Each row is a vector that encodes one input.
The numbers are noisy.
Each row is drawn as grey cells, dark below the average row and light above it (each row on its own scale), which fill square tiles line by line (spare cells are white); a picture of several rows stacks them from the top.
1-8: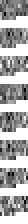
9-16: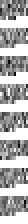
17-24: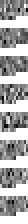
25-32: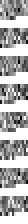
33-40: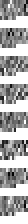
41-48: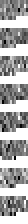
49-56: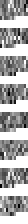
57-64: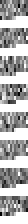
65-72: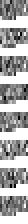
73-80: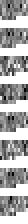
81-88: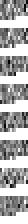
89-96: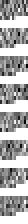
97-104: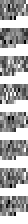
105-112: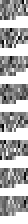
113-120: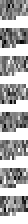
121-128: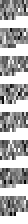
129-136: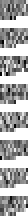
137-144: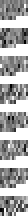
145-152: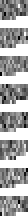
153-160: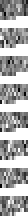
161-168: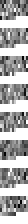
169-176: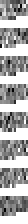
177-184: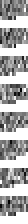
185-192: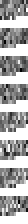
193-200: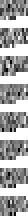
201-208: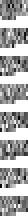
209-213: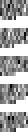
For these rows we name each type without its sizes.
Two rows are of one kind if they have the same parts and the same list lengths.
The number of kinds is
2.
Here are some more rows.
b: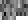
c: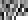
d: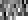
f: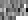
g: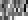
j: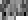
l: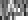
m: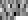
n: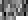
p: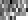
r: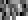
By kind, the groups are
b, d, g, j, l, m, n, r
c, f, p

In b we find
a point on a line and a true/false value.
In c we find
a label and a true/false value.
